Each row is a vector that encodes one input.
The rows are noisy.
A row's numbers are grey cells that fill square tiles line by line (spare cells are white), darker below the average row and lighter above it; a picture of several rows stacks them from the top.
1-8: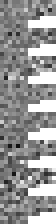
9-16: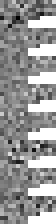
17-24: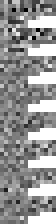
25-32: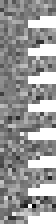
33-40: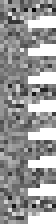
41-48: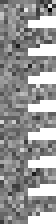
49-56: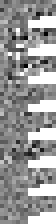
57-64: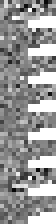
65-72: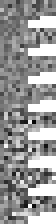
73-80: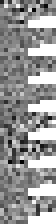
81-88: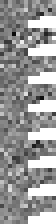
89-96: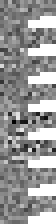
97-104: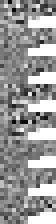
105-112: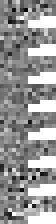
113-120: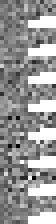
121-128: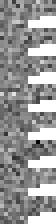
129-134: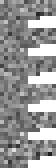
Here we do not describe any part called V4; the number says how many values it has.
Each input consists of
either a point on a 5-point line and a value of V4, or a list of up to three points on a 6-point circle.
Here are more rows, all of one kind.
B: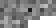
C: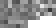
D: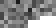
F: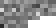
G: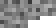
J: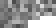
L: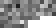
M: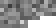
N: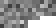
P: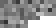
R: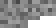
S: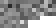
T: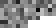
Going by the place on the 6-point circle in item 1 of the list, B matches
C, G, J and R.
